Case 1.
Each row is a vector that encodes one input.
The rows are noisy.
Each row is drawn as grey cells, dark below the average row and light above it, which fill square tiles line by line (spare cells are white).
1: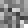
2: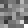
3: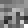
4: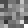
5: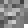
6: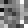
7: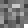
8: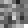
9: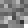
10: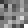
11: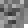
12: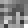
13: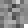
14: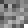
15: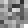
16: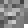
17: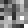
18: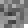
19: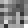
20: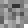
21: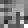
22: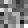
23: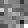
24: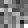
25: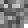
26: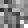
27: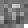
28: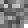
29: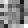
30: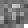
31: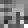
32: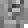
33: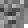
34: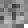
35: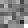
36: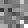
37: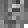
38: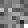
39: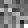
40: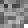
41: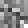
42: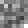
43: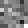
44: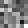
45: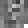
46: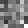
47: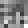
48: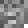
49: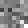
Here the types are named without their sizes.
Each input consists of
four true/false values.
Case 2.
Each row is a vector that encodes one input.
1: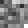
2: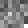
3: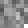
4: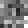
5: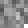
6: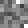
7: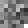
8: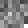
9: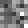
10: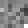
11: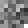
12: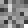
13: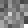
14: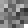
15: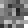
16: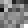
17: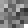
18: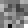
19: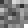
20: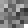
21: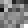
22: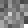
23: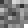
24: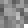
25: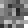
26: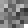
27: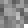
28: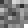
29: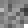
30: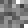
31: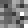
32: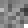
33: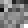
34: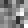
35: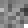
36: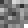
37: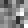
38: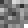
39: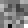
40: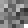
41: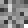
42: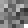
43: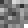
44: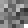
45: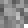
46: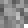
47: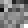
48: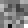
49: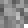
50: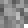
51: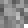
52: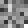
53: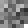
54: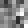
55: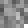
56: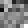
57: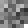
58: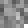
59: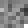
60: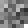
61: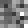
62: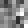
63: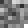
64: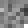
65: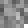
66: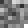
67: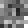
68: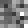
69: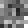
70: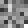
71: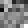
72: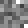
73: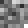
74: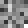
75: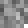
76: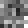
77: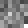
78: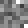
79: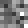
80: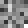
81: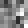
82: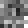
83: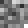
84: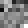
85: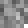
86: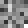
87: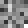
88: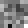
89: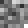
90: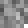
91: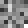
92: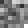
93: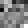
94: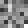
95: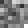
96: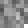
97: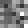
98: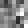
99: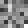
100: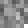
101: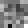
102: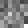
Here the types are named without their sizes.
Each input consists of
a node of a tree.
